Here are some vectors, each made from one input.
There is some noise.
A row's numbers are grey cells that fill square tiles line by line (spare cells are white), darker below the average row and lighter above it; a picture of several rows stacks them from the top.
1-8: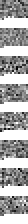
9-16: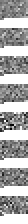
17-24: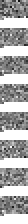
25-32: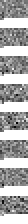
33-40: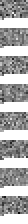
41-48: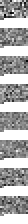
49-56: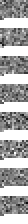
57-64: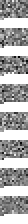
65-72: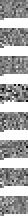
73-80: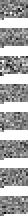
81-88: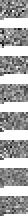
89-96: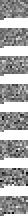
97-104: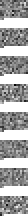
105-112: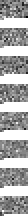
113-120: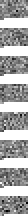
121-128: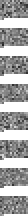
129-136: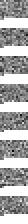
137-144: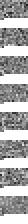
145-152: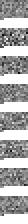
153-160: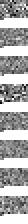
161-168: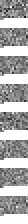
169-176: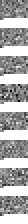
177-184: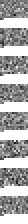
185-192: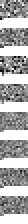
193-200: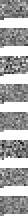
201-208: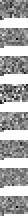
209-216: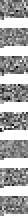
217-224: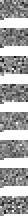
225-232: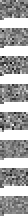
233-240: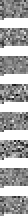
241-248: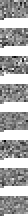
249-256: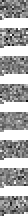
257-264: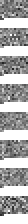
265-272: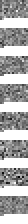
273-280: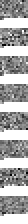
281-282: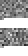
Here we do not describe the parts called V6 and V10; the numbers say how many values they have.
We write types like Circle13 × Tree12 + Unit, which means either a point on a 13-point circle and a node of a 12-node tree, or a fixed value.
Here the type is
(Bool × Bool × Bool + Unit) × V6 + Tree14 × V10.
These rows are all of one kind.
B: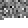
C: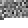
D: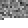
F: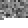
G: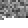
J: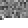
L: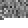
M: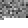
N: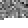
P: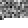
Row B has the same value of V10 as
F, G, J and L.
